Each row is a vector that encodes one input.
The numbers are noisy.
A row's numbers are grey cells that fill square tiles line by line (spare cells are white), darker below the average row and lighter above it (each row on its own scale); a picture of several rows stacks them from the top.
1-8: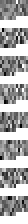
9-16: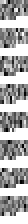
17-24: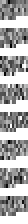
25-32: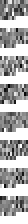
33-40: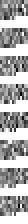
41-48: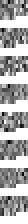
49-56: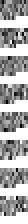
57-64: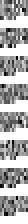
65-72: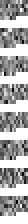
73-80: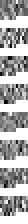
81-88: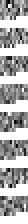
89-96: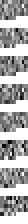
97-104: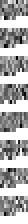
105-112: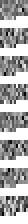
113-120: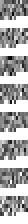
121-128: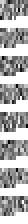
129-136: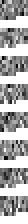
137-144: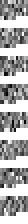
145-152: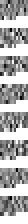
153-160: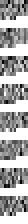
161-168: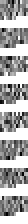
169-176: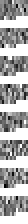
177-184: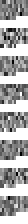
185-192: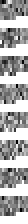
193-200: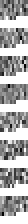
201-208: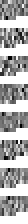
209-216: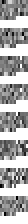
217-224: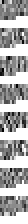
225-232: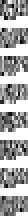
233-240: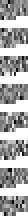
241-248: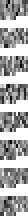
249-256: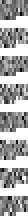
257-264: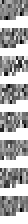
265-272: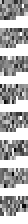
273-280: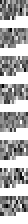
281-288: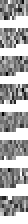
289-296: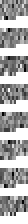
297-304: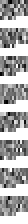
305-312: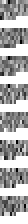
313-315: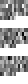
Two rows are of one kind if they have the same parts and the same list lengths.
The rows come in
3 kinds.
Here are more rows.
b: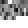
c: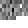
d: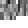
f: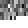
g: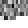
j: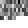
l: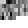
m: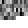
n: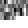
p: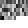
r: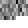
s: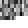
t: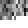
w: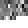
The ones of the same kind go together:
b, g, m, n, r, s
c
d, f, j, l, p, t, w

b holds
a node of a 20-node tree.
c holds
a fixed value.
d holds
two labels (each one of 9).
